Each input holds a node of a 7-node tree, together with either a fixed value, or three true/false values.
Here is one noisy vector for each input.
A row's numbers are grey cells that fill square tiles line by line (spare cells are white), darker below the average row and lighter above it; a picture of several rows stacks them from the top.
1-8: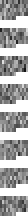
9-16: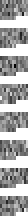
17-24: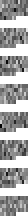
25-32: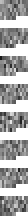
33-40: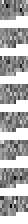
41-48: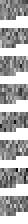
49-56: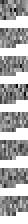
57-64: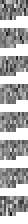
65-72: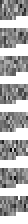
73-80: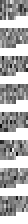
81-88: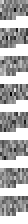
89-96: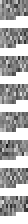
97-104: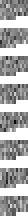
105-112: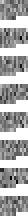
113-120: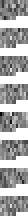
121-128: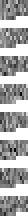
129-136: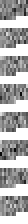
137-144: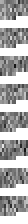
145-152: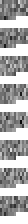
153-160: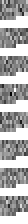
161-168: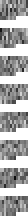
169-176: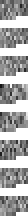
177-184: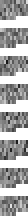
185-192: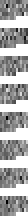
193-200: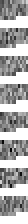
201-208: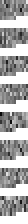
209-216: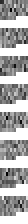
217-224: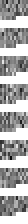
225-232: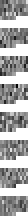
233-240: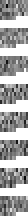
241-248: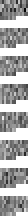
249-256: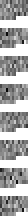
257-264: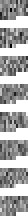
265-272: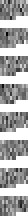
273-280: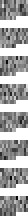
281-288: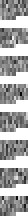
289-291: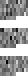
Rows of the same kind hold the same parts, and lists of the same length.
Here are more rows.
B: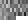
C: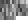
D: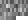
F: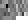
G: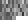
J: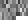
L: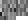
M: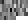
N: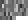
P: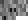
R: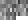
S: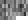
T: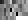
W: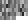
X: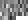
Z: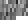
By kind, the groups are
B, D, J, R, X
C, F, G, L, M, N, P, S, T, W, Z

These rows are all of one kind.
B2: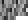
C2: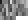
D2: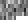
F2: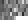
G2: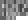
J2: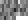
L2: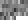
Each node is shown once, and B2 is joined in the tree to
C2 and F2.
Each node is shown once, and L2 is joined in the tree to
J2.
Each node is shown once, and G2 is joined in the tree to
D2 and F2.
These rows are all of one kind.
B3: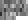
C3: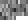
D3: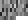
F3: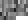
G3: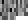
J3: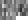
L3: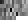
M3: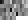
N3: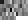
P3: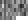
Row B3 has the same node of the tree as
D3 and F3.
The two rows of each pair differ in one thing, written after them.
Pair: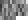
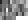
the node of the tree
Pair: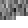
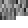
one of the three true/false values
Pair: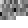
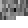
the node of the tree
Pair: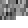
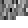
the node of the tree
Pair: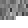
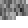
one of the three true/false values
